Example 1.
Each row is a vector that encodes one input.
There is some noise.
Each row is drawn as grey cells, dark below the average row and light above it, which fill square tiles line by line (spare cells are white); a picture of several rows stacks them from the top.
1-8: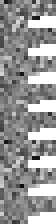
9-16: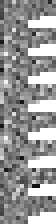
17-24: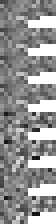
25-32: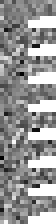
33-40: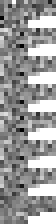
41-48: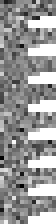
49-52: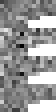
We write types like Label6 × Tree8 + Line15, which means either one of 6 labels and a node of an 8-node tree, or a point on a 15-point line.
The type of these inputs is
Tree9.
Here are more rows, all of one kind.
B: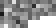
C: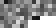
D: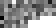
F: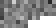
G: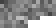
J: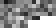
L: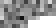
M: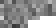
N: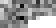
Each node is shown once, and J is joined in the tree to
C and G.
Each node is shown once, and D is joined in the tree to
F.
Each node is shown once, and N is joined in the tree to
L.
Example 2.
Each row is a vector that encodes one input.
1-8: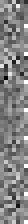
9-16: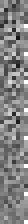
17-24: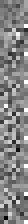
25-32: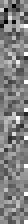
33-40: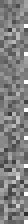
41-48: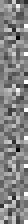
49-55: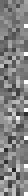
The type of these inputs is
Line6.
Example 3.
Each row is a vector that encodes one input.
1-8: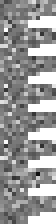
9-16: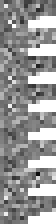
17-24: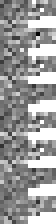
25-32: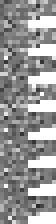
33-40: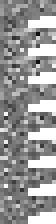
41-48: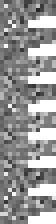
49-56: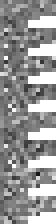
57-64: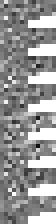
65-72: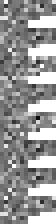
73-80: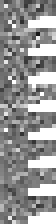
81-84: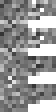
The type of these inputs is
Tree9.
